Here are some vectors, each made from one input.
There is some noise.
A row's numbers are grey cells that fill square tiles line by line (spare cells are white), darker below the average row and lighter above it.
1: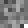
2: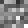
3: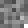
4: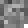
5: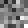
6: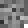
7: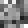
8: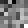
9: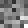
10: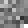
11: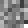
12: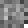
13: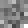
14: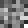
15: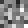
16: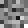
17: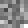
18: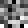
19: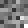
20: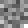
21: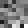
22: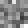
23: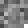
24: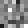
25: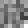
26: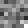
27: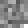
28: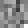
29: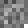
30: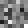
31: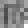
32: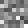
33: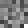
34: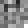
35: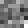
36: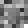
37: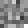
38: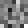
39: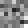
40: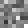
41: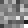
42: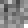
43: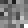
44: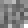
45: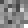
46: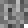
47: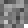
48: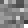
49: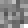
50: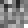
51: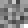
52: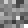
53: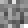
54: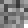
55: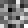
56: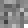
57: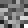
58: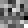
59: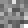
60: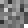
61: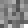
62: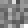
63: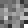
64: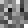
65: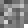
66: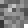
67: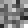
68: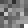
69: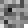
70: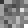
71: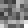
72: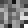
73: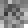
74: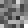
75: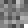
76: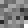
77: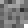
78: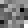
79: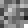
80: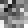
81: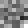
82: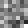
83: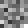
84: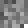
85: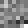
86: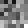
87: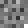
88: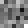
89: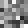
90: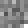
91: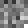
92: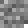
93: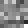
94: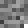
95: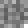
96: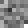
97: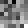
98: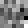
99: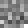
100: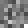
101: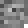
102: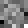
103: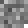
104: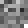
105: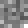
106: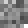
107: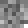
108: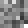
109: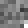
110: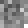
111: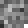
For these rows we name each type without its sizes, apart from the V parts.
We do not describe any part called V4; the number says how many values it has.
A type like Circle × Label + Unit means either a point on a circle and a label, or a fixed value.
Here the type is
Bool × (Line + List(V4)).
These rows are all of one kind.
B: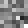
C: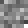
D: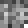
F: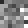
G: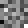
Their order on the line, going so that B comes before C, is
G, B, D, C, F.
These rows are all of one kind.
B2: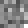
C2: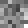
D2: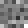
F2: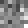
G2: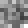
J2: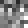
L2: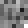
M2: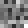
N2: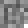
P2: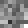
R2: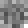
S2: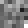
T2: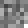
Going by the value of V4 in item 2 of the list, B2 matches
D2, L2 and S2.
